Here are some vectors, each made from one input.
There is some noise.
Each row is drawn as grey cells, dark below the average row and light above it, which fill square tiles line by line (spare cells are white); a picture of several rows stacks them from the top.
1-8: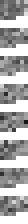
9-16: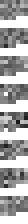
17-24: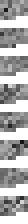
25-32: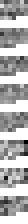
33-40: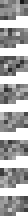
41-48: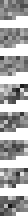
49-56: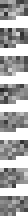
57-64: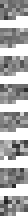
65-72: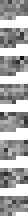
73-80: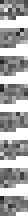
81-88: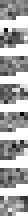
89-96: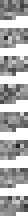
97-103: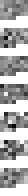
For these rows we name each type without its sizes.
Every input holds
a label, together with either a fixed value, or four true/false values.
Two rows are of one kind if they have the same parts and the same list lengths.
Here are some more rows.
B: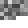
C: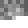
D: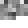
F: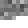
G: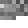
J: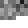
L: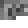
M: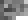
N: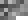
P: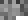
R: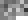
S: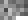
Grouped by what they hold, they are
B, N
C, D, F, G, J, L, M, P, R, S

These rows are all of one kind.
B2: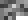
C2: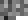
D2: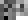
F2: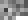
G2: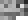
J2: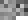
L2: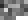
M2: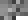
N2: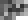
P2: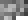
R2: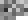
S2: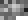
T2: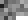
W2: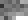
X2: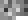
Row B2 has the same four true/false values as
G2, L2, S2 and T2.
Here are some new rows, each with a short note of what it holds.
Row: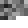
a label
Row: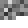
a label
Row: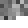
a label and four true/false values
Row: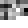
a label
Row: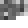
a label and four true/false values
